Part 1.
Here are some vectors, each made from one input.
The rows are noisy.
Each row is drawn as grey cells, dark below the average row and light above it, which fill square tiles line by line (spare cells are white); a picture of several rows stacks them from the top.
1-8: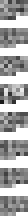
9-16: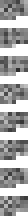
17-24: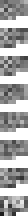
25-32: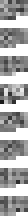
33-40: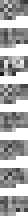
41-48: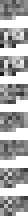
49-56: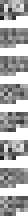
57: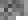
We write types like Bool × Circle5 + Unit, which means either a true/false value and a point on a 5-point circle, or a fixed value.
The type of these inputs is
List2(Line4).
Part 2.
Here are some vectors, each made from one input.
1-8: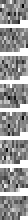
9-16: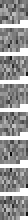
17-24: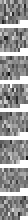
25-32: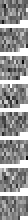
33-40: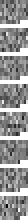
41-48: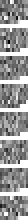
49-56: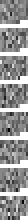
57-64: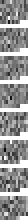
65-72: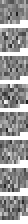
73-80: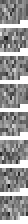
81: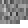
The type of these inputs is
(Circle8 + Unit) × Line10.
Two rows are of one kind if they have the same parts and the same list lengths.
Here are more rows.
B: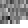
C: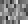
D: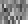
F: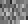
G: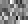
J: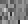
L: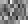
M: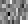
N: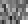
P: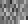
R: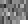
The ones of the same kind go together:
B, C, F, J, P, R
D, G, L, M, N

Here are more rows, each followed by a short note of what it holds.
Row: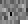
a point on a 10-point line
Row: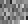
a point on a 10-point line
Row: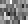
a point on an 8-point circle and a point on a 10-point line
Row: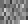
a point on a 10-point line
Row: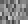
a point on a 10-point line
